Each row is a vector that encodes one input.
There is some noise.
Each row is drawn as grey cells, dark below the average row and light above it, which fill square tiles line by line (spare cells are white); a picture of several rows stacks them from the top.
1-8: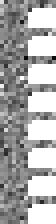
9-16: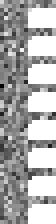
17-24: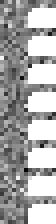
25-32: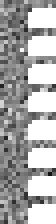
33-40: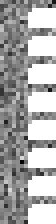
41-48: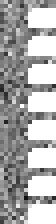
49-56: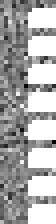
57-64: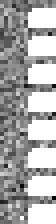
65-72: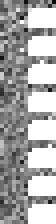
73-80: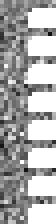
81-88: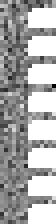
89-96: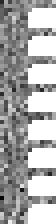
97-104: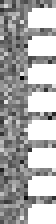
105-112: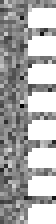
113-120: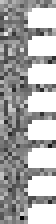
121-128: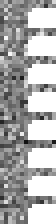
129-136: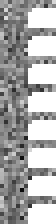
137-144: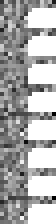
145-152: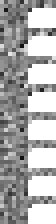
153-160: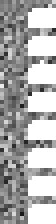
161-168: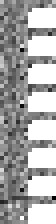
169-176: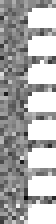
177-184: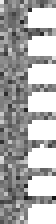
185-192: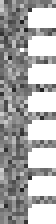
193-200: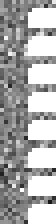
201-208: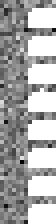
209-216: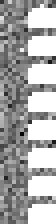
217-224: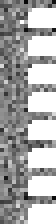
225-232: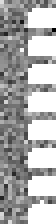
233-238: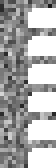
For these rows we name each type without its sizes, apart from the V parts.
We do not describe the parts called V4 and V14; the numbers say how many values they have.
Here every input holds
a value of V14, together with either a point on a line and a true/false value, or a value of V4.
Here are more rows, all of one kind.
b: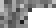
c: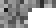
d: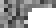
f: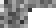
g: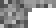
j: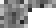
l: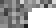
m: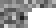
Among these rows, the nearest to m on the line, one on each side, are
b and f.
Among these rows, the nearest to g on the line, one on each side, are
b and l.
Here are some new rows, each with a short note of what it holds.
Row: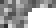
a value of V4 and a value of V14
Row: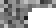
a point on a line, a true/false value and a value of V14
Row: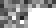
a value of V4 and a value of V14
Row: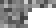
a point on a line, a true/false value and a value of V14
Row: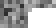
a point on a line, a true/false value and a value of V14
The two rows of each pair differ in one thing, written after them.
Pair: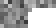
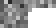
the place on the line
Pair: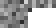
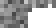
the place on the line
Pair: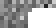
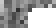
the true/false value
